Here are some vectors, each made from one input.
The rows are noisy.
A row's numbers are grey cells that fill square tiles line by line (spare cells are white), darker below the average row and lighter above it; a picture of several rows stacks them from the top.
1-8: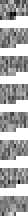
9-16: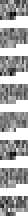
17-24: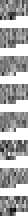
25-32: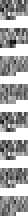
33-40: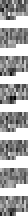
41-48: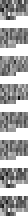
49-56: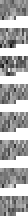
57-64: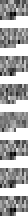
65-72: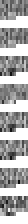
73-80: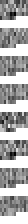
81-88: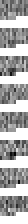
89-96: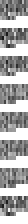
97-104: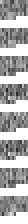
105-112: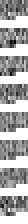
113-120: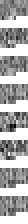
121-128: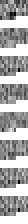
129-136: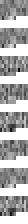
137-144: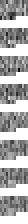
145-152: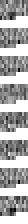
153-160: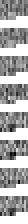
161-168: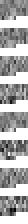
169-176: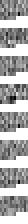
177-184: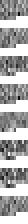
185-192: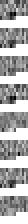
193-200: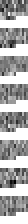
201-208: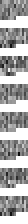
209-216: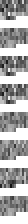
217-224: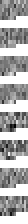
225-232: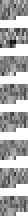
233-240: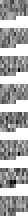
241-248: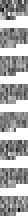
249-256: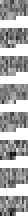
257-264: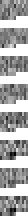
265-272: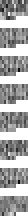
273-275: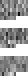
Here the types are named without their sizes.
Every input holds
a point on a line.
